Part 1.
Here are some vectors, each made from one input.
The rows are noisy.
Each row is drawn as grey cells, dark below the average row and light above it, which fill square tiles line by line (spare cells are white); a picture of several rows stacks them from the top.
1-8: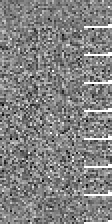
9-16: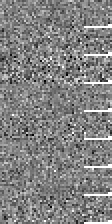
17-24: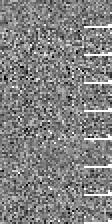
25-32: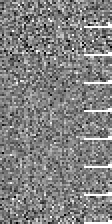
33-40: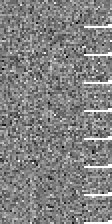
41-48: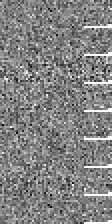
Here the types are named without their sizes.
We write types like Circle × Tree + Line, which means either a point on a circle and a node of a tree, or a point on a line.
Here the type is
Line + Tree.
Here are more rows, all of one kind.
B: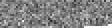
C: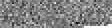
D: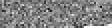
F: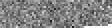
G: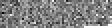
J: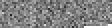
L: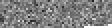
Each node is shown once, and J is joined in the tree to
D and F.
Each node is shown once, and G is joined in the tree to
C.
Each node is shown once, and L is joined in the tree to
B.
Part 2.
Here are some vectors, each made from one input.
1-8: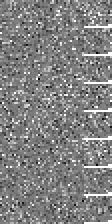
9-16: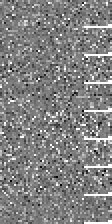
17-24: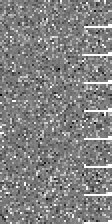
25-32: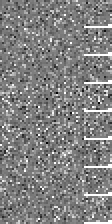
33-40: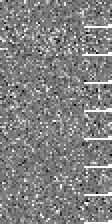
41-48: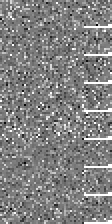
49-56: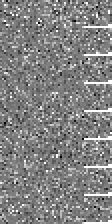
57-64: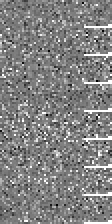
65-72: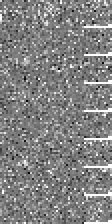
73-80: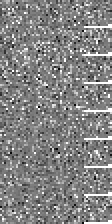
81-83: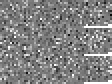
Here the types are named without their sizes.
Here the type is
Line × Tree.
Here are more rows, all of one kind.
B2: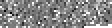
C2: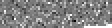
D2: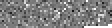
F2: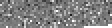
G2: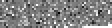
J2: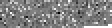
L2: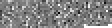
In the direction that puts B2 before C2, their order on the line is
B2, J2, F2, G2, C2, L2, D2.
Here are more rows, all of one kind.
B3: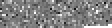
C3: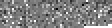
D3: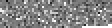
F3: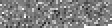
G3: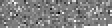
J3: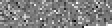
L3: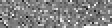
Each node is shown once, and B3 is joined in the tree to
G3.
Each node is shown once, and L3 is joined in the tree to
C3 and D3.
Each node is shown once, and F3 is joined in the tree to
D3 and J3.
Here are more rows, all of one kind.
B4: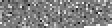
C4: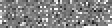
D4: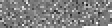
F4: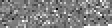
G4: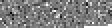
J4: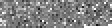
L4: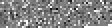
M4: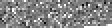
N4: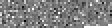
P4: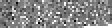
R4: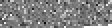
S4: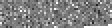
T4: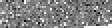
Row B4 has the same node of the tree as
R4 and S4.
